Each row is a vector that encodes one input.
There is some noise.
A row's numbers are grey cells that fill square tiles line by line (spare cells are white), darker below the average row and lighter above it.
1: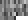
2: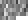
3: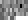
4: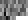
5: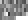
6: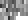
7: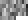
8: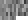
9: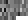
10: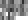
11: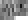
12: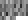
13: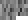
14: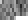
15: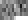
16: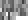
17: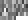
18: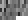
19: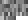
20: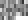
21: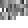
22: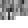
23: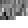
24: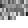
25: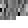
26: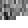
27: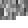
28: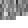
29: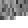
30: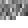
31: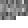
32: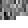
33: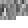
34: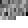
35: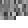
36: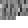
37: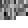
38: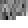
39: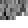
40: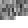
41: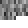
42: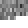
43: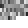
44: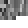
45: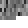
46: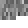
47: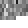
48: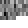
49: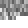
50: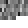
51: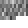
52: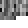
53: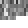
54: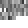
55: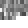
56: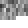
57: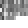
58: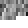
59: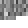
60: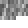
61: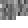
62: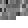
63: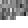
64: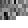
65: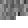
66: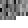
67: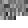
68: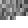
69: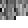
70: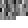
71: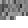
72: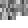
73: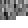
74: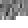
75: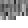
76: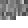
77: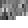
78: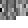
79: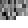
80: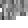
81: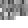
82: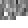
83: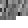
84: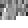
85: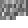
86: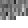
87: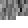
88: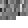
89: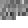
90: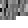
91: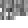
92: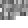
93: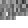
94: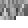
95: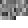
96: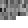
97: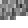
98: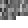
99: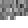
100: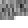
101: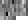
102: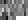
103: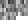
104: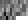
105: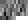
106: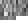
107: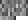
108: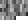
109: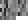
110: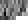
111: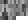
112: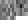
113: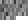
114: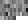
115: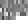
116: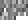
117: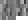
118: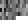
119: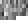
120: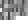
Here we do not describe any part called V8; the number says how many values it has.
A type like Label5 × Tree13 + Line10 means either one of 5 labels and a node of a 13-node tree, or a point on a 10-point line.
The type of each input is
(Line4 + V8) × Line6.
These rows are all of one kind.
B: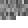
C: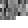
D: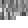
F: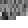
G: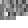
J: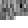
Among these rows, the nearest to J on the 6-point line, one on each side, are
B and G.
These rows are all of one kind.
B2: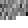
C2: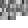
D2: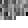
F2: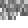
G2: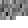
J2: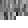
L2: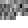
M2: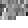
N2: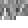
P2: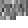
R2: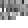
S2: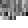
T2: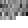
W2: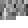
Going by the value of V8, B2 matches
D2, M2, S2 and T2.
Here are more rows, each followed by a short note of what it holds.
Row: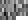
a point on a 6-point line and a value of V8
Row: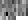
a point on a 6-point line and a value of V8
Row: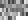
a point on a 6-point line and a value of V8
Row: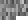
a point on a 4-point line and a point on a 6-point line
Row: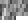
a point on a 6-point line and a value of V8
